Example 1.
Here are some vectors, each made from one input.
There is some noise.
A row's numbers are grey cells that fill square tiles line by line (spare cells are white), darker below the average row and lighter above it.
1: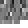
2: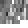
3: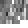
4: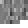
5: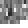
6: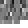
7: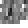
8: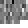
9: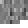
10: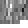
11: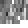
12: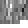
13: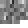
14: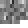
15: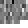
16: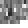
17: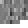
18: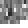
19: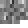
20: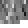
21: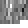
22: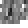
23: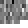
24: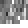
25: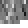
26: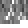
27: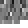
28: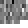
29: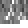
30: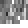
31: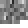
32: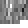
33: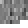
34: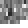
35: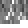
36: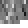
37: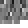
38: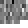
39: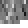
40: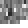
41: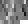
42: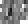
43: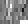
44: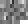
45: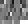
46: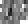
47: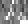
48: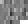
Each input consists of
a node of a 10-node tree.
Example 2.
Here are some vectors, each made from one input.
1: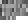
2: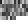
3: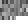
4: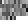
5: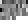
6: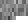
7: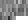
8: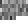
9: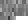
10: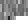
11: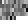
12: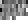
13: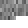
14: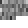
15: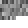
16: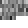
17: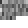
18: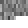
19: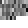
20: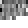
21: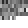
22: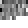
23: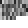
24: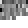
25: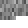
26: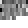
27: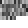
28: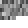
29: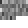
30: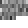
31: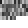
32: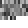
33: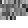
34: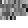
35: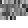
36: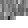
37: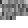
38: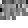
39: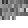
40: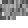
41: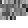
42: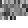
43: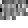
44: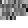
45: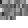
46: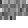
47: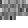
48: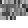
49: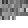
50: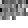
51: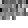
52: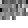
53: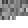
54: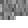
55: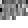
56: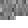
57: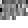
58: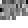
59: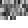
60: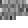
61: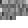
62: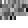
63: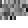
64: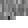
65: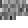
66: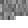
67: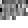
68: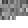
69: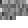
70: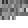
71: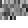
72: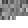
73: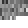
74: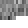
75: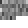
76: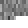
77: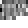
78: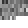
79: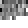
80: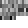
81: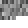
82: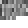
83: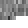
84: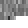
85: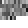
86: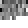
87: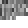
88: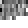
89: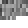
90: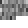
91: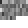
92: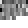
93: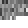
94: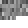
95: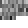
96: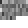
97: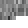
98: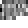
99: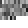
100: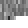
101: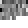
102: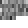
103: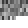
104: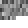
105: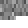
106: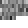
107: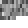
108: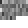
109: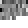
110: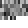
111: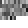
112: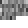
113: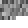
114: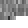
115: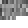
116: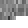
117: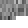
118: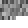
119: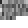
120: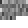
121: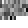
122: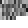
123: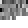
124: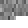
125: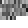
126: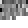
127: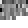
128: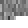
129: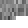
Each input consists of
a point on a 5-point line.
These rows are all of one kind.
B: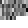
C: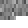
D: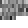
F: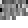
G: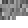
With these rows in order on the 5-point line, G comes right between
C and F.
